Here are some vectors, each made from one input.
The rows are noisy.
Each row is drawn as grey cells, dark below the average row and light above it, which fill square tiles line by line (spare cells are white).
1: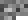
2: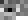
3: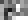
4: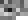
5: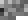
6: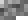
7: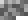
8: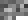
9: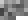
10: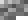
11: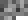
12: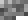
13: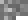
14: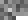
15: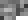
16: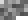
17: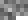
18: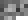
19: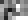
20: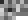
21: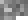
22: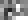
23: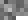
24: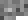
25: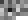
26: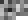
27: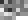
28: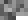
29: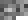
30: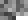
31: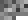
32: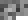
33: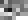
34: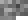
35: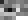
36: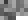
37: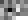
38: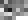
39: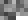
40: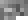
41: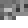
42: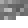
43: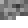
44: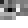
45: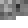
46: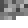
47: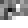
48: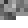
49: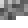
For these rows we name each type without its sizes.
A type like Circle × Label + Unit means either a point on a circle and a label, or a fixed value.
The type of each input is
Line + Tree.
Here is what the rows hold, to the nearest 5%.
About 30% of them hold a point on a line. The rest hold a node of a tree.
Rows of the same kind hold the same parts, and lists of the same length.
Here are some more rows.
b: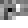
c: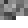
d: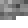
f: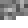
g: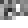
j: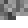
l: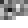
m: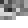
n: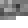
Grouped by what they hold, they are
b, g, l, m
c, d, f, j, n

